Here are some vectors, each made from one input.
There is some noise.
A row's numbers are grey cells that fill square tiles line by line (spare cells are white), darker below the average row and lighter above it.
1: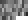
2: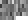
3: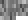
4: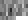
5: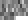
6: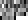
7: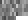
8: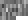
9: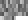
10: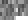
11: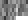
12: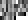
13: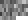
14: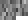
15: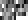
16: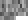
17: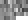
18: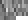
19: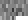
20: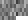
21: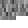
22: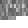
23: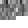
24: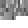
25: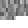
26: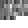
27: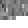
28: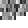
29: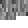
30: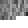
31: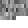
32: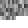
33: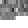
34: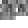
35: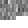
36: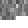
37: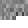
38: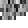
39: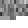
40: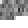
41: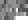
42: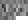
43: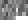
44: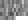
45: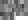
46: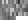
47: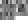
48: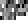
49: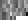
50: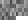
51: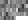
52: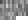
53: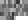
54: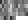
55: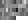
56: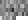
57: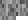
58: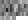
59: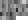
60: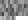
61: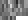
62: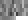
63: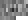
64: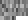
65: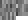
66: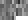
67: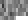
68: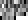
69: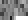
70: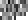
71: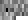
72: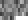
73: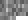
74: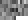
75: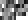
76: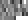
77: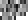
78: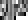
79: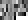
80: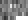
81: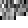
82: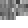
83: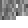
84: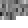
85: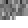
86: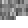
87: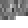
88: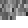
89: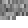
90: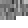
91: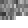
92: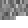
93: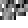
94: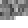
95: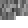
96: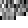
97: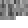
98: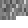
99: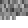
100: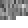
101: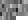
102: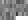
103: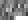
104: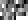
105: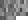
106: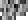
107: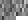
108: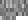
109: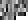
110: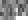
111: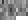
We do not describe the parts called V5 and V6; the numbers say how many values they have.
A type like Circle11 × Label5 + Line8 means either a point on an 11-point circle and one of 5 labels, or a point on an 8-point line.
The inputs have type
(Bool × Bool × Bool + Unit) × V5 × V6 + Label4.
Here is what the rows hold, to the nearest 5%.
About 15% of them hold one of 4 labels. The rest hold a value of V5 and a value of V6, together with either a fixed value, or three true/false values.
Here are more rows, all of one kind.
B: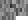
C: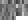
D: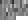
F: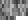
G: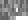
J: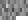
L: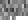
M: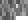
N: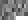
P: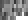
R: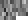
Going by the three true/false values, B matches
D, G and P.
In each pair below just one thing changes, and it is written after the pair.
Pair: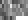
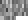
the value of V6
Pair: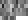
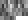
the value of V5
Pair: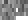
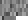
the value of V6
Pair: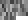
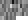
the value of V5
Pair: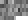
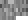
one of the three true/false values
